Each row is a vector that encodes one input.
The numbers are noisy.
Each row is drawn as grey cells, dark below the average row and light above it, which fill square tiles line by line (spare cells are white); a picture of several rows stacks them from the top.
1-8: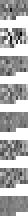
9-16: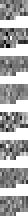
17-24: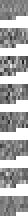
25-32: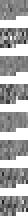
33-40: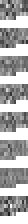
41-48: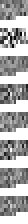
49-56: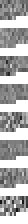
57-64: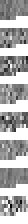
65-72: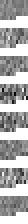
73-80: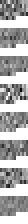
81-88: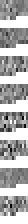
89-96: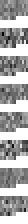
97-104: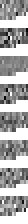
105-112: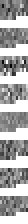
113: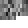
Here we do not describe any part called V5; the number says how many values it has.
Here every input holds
a true/false value, together with either a point on a 4-point line, or a list of up to two values of V5.
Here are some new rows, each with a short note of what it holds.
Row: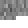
a true/false value, together with a list of one item
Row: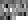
a true/false value, together with a list of two items
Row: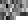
a true/false value, together with a list of one item
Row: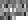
a true/false value, together with a list of one item
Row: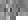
a point on a 4-point line and a true/false value
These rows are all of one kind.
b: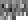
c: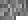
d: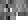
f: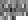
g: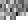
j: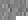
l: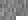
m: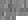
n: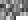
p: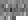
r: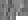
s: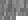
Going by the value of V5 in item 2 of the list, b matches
d, f, g and r.
